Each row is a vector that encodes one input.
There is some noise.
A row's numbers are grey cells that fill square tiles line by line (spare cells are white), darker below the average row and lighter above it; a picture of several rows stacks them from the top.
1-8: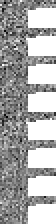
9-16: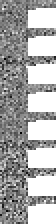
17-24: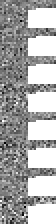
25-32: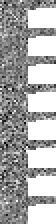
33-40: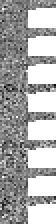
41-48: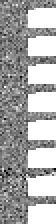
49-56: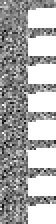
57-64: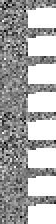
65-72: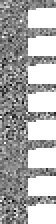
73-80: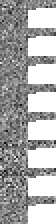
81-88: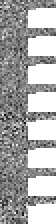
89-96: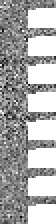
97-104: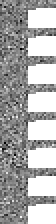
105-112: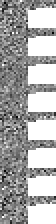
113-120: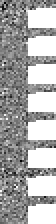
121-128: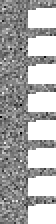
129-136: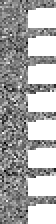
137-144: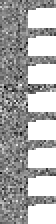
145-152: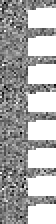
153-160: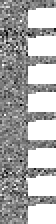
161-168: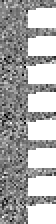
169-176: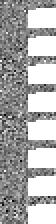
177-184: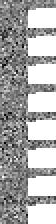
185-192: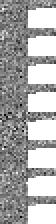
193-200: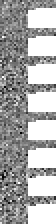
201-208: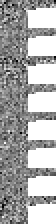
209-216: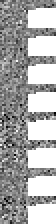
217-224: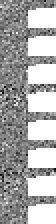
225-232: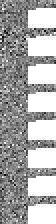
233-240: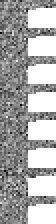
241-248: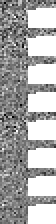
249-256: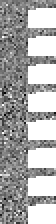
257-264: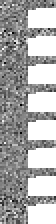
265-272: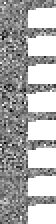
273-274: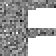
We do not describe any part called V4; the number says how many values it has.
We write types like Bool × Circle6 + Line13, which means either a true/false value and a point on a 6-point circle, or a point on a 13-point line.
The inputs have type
Bool × (Circle10 + Line8) + Line5 × Line7 × V4.
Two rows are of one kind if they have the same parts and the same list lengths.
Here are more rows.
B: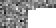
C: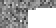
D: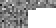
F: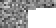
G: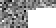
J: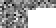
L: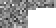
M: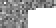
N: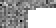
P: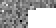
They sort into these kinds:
B, D, N, P
C, F, L, M
G, J

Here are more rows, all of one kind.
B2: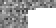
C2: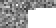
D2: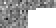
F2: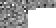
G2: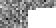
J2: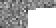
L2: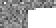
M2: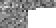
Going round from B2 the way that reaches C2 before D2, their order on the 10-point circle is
B2, C2, L2, G2, F2, J2, M2, D2.
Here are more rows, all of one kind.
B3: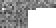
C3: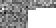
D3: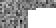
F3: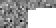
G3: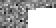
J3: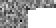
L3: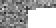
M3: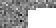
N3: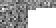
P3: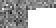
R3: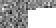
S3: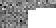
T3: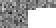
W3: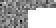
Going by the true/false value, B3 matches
C3, D3 and N3.
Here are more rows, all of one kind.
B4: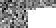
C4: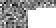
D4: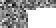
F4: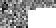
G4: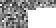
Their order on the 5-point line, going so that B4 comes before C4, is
B4, F4, G4, C4, D4.
